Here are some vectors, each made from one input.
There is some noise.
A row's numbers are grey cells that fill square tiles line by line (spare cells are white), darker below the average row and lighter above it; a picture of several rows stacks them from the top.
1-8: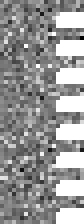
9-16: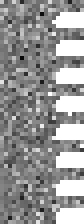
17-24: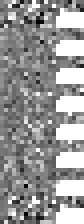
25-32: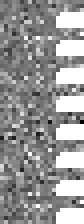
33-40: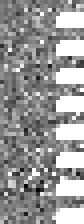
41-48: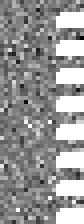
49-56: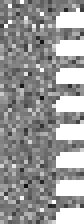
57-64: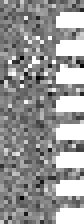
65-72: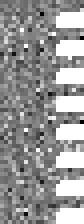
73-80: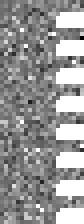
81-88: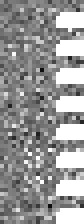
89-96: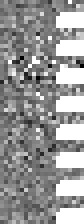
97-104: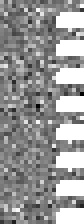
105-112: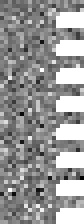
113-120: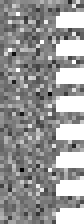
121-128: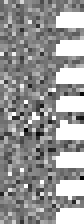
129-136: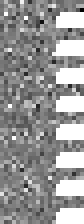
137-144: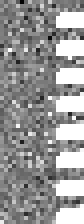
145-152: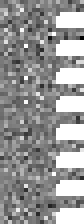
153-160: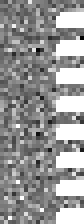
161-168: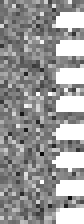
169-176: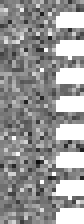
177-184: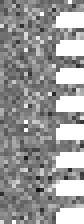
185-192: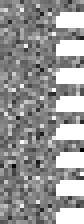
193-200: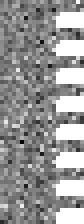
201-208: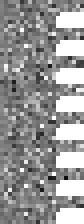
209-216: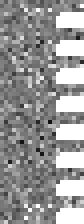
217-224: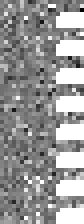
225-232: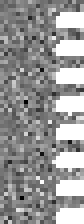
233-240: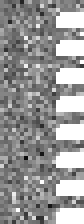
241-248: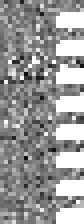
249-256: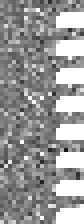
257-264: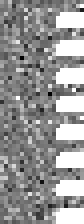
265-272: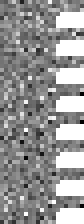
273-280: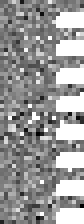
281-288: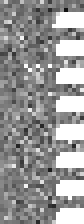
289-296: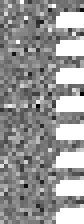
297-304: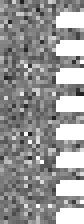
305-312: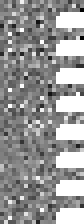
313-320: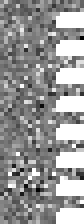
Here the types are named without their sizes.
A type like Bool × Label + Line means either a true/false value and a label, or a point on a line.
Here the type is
List(Line × Line).
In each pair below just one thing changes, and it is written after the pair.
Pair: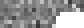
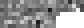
the place on one of the two lines in item 1 of the list
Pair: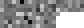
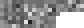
the place on one of the two lines in item 1 of the list
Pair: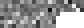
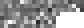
the place on one of the two lines in item 2 of the list
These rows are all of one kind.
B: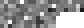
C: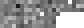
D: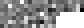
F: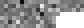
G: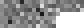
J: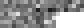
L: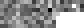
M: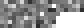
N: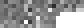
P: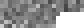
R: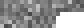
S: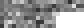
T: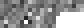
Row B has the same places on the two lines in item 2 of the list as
F, G, P and R.
